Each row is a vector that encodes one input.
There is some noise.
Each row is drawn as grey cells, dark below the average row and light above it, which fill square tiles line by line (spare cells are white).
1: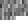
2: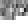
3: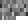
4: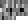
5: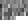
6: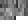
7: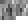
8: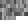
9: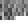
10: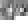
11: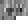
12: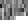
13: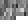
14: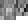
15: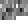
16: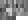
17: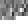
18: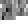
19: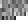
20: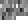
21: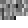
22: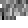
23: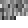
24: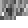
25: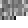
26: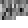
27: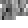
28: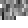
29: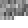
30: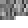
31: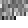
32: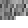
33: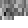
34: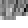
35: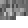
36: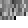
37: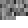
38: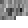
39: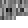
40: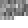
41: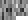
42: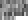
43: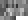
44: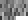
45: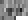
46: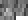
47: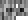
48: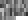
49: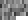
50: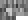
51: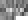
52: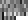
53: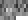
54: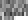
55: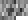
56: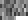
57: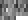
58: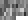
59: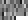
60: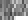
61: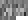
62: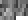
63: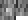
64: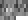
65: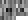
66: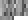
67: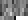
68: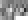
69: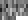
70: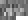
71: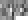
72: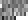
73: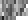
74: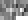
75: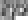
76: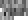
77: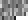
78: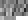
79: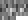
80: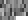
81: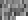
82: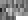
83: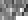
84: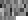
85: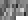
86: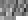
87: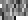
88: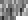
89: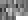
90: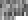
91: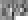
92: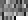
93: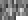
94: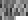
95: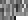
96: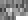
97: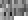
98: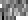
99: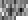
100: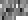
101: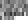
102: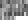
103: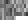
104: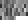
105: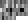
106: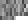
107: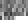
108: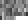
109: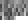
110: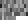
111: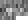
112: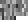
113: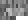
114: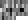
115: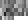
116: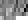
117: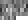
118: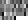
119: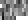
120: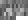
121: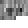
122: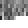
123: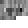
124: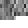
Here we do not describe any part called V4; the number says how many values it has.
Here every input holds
a point on a 5-point line and a true/false value, together with either a point on a 9-point line, or a value of V4.
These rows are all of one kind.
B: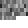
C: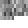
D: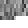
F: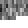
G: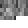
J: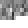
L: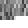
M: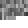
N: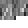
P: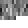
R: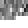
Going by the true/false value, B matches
C, D, L and M.
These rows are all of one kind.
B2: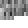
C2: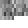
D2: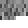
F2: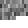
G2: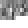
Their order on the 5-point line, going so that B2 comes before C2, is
B2, F2, D2, C2, G2.
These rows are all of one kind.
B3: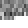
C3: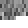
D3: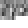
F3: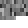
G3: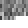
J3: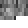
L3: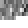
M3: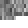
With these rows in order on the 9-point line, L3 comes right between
B3 and D3.
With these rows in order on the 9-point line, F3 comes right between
J3 and M3.
